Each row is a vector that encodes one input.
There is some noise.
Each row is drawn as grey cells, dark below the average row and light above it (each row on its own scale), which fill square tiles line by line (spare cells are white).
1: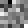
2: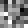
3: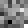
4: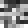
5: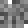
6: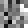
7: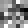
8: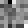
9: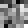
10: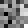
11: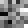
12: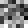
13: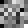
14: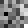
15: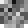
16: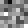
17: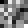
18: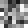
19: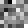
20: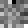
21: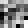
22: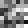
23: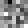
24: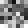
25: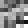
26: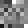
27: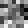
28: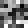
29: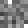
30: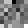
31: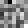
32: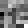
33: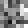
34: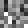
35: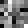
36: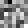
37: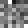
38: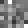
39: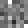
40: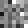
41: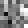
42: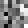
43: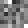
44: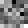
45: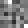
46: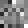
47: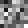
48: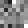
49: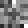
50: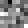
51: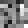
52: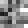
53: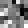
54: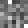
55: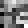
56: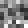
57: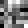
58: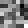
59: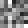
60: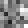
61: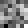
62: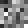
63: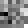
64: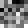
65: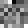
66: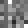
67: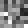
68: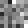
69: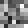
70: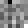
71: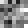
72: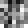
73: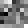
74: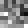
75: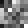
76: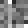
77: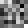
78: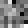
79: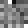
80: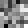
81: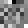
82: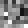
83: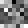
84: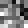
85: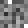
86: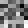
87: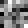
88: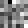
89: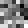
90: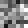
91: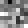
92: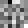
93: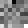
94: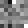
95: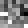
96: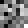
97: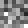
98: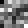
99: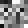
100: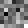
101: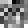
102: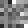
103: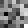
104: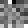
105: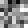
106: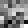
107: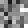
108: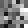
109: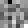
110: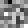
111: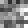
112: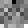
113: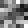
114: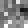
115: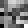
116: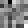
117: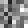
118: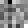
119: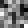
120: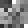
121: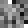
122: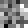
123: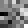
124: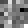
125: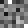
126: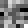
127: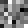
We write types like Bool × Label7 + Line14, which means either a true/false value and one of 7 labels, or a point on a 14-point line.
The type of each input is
Bool × (Line5 + Line6).
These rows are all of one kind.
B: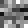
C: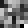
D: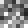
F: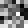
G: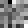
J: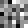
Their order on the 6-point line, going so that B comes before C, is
J, B, D, G, F, C.
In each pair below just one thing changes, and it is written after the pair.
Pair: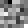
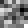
the true/false value
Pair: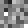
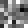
the true/false value
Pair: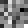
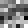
the place on the 6-point line
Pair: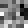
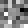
the place on the 6-point line
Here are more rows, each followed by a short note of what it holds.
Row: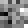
a point on a 5-point line and a true/false value
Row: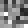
a point on a 6-point line and a true/false value
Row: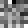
a point on a 5-point line and a true/false value
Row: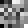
a point on a 6-point line and a true/false value
